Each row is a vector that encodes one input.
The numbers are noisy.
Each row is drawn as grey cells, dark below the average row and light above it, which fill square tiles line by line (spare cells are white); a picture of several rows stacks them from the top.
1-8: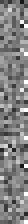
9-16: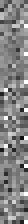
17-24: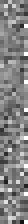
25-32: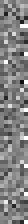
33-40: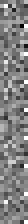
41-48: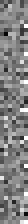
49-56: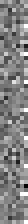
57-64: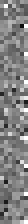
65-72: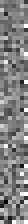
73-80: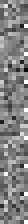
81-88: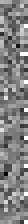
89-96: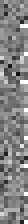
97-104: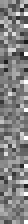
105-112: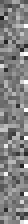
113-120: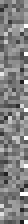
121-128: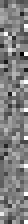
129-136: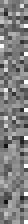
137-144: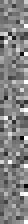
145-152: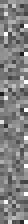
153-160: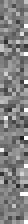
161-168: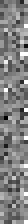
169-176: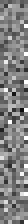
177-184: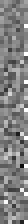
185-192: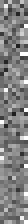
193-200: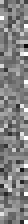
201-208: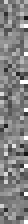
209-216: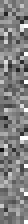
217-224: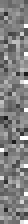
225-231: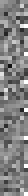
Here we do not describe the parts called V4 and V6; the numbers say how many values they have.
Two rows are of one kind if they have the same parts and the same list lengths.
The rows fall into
3 kinds.
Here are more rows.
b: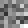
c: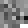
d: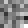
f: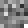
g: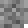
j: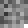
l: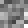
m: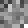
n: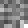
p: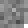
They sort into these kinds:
b, g, l, p
c, d, j, m, n
f

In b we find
a node of a 10-node tree and a value of V4.
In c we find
a value of V4 and a value of V6.
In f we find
a point on a 7-point line and a true/false value.
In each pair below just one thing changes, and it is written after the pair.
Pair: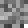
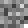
the value of V4
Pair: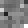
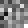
the node of the tree
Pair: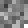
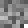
the node of the tree
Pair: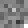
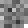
the node of the tree
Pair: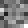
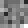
the node of the tree
